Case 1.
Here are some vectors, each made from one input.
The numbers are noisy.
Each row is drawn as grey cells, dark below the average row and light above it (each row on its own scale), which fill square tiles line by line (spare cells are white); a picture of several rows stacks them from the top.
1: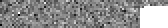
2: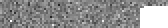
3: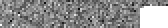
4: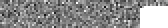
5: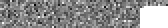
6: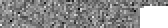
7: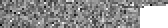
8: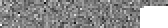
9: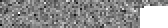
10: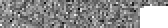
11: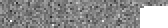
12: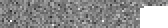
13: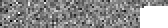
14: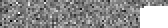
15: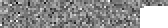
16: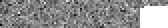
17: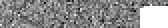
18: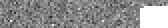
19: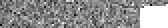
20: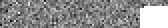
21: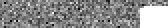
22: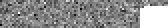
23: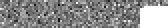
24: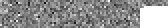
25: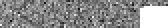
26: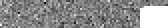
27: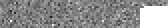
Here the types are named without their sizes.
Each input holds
a point on each of two lines.
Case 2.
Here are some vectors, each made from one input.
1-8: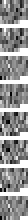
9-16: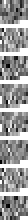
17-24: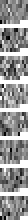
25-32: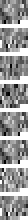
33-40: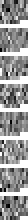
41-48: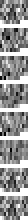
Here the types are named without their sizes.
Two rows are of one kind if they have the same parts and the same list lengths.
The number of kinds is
2.
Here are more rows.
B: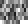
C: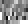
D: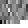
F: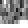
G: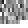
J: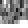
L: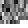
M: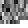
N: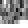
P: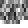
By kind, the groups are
B, C, D, F, G, J, N, P
L, M

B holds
a node of a tree.
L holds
a fixed value.
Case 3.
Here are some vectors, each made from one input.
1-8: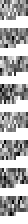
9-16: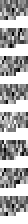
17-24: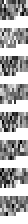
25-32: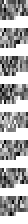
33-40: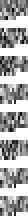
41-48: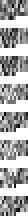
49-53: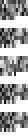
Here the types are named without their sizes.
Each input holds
a point on a circle.
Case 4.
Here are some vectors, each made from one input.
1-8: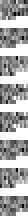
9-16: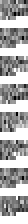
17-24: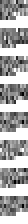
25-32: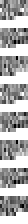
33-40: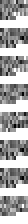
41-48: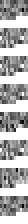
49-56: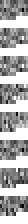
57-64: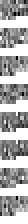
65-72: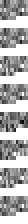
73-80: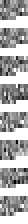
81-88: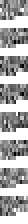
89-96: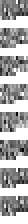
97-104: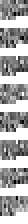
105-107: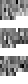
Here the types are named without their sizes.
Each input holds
three true/false values.
